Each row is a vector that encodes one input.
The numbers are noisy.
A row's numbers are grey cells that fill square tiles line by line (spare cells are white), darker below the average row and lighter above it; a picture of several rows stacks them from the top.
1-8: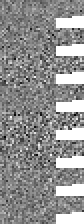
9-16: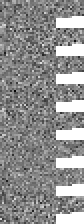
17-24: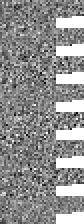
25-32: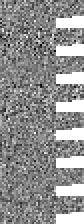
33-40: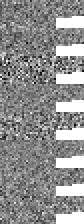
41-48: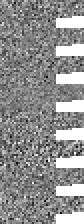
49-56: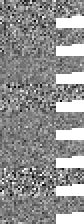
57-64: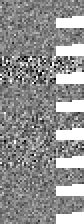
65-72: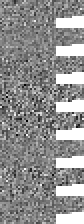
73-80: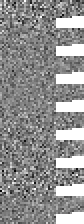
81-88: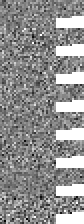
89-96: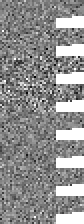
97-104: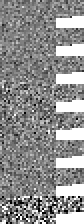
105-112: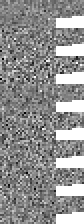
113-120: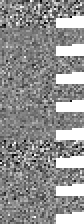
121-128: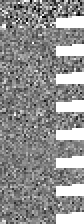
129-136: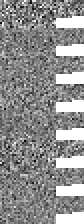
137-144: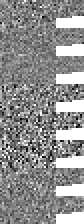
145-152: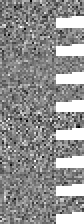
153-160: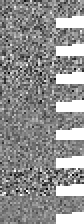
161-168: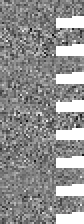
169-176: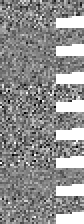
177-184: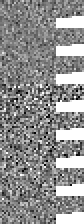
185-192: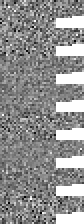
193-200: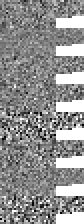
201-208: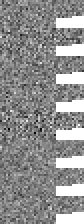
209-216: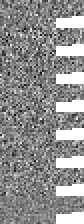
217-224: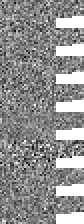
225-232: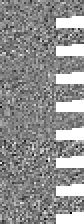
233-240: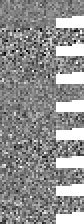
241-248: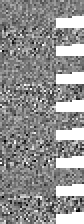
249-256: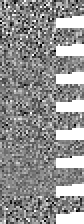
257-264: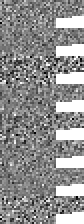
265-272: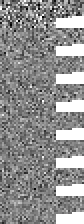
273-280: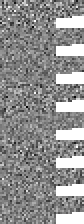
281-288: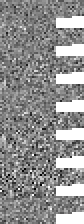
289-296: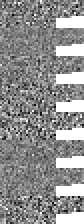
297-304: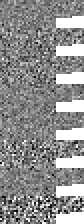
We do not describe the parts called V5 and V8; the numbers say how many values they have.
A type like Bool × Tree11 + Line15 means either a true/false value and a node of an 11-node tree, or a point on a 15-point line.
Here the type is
Bool × Circle6 + (Line7 + V5) × V8 + List2(Line6).
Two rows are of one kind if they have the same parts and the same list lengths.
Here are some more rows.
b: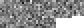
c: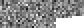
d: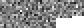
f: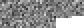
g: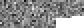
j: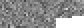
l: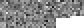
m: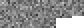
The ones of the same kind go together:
b
c, g
d
f
j
l, m

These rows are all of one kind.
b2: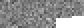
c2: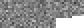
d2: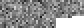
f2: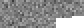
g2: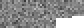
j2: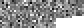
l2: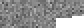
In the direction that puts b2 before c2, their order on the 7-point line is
g2, f2, b2, l2, j2, d2, c2.
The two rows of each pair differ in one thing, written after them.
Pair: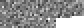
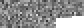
the place on the 7-point line
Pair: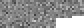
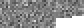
the place on the 7-point line
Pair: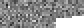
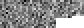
the place on the 7-point line
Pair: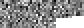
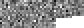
the value of V8
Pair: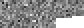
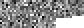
the value of V8
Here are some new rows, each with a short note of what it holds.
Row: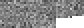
a point on a 6-point circle and a true/false value
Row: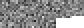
a list of one item
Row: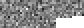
a list of two items
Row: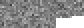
a value of V5 and a value of V8
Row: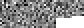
a list of two items
